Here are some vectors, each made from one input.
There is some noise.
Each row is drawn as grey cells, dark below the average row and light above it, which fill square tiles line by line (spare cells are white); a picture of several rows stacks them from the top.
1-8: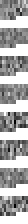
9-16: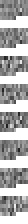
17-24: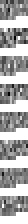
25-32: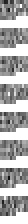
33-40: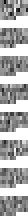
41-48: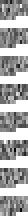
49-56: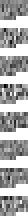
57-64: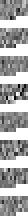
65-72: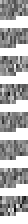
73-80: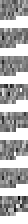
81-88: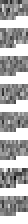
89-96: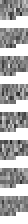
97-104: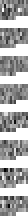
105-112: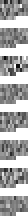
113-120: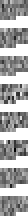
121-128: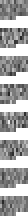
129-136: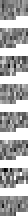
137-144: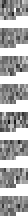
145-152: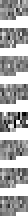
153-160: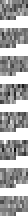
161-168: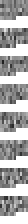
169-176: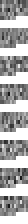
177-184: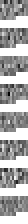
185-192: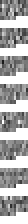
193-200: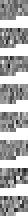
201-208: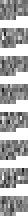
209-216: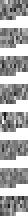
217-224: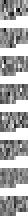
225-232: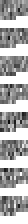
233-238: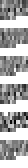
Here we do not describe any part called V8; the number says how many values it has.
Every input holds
either one of 7 labels and a value of V8, or a list of up to three points on a 4-point line.
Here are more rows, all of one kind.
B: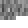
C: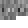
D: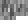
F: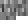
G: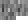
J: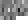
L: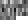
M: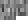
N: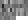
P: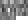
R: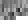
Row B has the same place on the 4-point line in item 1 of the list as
D, F, G and L.
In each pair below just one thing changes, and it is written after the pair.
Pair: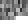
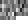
the label
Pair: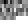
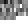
the label
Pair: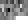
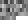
the label
